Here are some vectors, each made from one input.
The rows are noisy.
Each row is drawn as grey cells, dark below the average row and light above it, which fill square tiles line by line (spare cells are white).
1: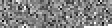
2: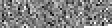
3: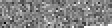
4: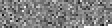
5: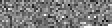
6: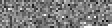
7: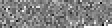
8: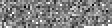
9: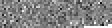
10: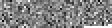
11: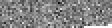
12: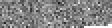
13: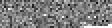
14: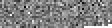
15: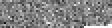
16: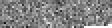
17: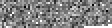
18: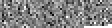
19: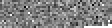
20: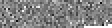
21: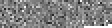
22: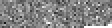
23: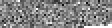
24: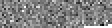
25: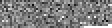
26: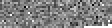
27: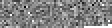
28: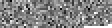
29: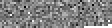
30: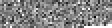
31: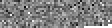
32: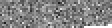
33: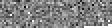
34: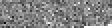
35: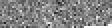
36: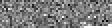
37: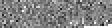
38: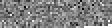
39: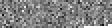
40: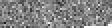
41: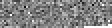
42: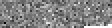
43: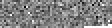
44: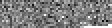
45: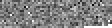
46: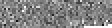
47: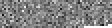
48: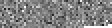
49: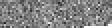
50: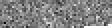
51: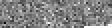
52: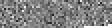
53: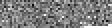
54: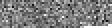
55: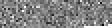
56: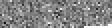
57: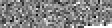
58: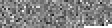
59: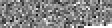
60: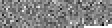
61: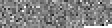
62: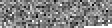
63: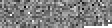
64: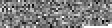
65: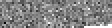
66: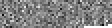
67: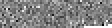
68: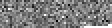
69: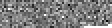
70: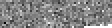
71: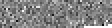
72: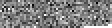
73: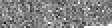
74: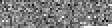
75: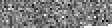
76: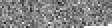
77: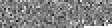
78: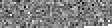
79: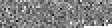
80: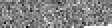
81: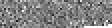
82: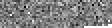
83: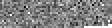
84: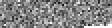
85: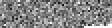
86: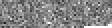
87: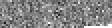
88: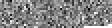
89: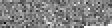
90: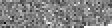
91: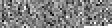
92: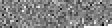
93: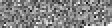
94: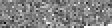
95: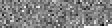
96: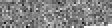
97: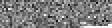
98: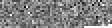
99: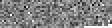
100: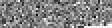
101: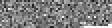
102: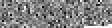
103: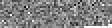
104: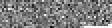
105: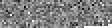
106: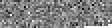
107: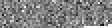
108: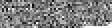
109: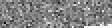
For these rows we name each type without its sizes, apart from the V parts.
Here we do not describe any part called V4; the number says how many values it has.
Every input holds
a value of V4, together with either a point on a line, or four true/false values.
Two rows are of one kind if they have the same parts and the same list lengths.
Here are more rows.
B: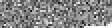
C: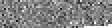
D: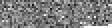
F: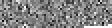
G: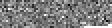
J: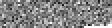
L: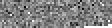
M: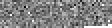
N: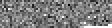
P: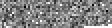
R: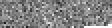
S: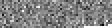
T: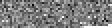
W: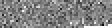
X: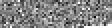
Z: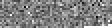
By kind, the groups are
B, F, J, P, X
C, D, G, L, M, N, R, S, T, W, Z

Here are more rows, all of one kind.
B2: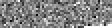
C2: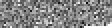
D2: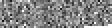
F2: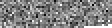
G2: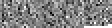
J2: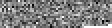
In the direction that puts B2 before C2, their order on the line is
B2, G2, F2, J2, D2, C2.
